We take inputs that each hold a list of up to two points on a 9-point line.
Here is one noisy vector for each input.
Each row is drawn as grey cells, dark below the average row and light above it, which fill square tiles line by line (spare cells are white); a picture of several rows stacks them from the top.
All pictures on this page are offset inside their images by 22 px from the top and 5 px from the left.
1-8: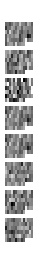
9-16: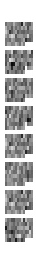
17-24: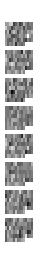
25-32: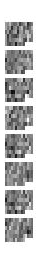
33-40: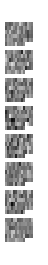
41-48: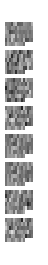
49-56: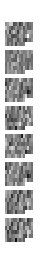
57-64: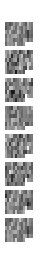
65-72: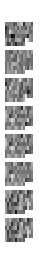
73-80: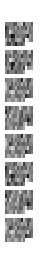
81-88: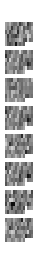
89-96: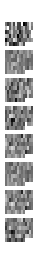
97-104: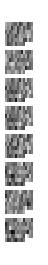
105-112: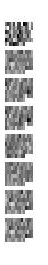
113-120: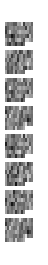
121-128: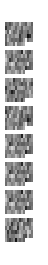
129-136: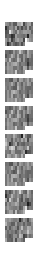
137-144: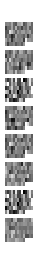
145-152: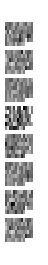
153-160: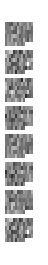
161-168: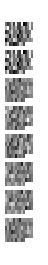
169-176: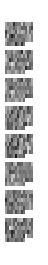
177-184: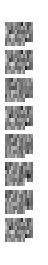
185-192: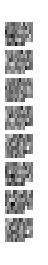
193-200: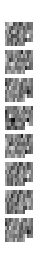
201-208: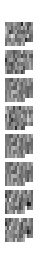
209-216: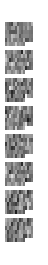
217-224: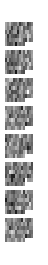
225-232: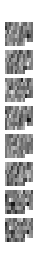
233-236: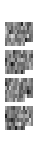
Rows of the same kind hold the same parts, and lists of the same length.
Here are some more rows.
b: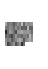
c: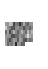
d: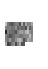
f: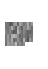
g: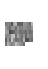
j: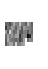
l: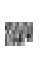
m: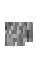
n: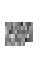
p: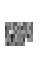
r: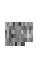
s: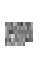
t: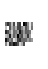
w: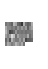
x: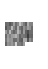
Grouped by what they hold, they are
b, c, d, p, r
f, g, j, l, m, n, s, w, x
t

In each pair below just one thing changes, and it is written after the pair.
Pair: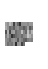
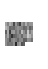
the place on the 9-point line in item 2 of the list
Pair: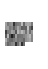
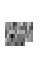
the place on the 9-point line in item 1 of the list
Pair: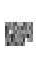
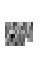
the place on the 9-point line in item 2 of the list
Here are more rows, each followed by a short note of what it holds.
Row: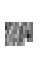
a list of one item
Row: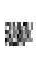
the empty list
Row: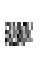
the empty list
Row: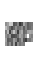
a list of two items
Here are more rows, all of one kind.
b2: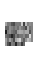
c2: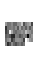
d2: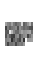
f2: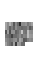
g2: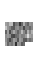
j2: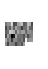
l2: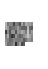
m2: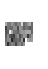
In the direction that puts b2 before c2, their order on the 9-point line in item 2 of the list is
b2, c2, m2, d2, f2, j2, g2, l2.
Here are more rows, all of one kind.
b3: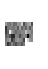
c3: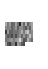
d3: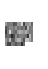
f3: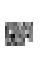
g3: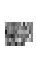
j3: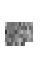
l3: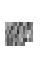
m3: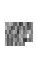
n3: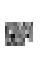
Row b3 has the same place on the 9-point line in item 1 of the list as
f3 and n3.
